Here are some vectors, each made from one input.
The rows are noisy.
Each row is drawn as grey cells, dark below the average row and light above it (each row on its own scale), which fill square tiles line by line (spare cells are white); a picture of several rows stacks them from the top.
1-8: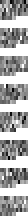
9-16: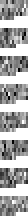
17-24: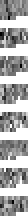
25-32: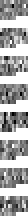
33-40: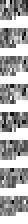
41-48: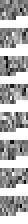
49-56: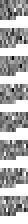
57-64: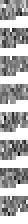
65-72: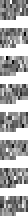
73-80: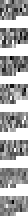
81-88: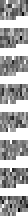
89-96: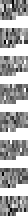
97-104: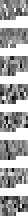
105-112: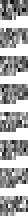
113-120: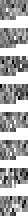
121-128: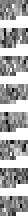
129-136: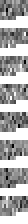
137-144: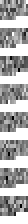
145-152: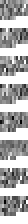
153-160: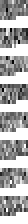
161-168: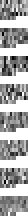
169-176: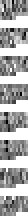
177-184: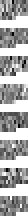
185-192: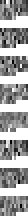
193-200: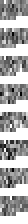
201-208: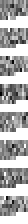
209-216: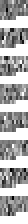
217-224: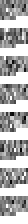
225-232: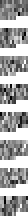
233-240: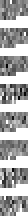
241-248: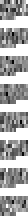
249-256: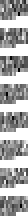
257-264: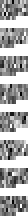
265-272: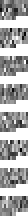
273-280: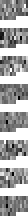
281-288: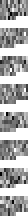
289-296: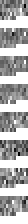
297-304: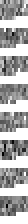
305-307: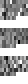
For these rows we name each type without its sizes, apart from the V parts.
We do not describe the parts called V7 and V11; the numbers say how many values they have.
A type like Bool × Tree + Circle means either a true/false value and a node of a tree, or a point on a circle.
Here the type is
Bool × Circle × Line + List(V7) × V11.
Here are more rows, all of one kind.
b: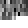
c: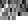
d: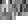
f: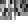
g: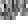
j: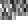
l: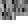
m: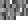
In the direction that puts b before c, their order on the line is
g, m, l, j, b, c, f, d.
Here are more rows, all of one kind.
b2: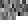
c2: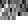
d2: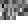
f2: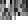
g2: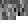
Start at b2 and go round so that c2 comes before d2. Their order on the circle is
b2, c2, d2, f2, g2.
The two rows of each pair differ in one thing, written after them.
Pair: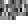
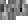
the value of V11
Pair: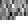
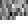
the value of V7 in item 2 of the list
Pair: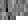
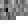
the value of V7 in item 1 of the list
